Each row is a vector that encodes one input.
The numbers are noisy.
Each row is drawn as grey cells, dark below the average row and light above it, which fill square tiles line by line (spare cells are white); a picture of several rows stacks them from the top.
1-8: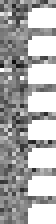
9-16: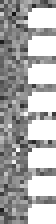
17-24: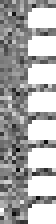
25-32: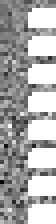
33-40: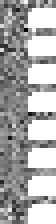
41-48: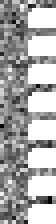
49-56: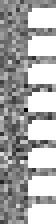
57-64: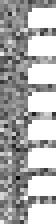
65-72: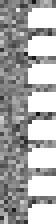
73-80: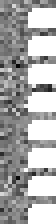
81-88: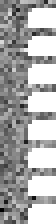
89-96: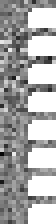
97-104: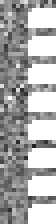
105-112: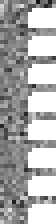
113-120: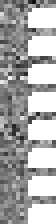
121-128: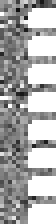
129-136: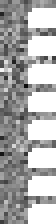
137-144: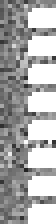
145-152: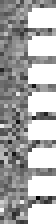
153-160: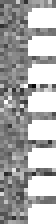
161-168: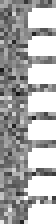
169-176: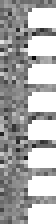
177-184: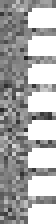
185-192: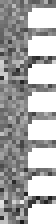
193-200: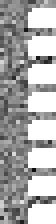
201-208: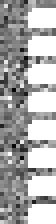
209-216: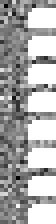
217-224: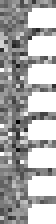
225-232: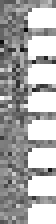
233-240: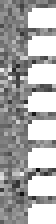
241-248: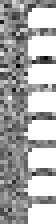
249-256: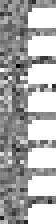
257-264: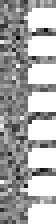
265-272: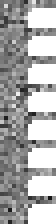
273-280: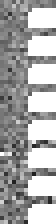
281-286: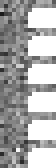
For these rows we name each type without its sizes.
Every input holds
either a label and a true/false value, or a point on a line.
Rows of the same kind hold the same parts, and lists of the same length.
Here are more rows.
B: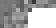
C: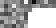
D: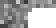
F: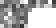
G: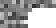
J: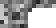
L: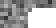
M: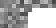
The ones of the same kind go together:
B, C, D, L, M
F, G, J

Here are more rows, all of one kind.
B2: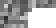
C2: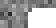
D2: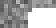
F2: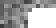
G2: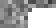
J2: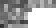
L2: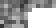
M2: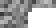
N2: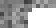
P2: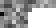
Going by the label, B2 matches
D2, J2, N2 and P2.
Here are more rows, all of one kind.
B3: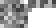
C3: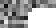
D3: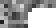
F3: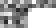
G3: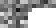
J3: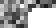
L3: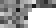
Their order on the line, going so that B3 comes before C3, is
B3, F3, G3, L3, C3, D3, J3.
